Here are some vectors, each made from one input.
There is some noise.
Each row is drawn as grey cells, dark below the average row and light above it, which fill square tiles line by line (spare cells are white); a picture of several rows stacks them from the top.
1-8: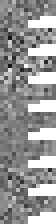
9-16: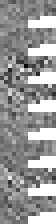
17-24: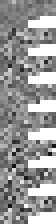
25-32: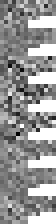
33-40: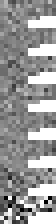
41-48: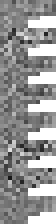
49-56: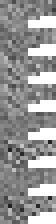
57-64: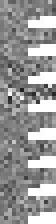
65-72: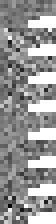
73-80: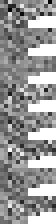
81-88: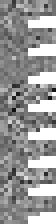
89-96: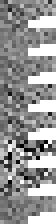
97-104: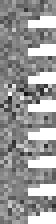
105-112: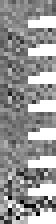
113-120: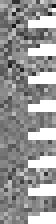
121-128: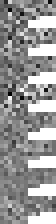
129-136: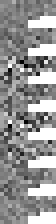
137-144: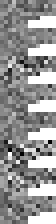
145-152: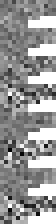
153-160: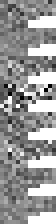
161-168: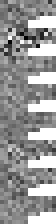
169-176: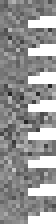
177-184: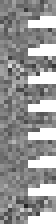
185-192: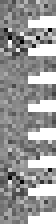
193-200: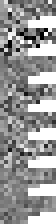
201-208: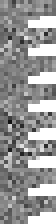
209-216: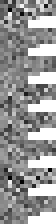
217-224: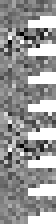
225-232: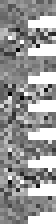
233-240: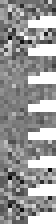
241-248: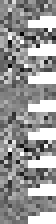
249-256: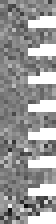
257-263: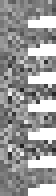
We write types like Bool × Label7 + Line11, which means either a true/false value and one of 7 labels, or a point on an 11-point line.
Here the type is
List2(Line5).
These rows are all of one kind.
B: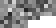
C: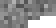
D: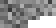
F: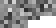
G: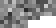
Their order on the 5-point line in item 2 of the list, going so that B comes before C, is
G, B, F, C, D.
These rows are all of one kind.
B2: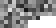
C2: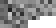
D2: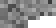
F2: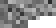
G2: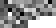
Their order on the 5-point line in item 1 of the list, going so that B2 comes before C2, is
D2, F2, G2, B2, C2.
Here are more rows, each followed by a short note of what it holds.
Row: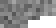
a list of two items
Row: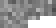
a list of one item
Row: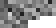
a list of two items
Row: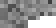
a list of two items
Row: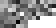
the empty list
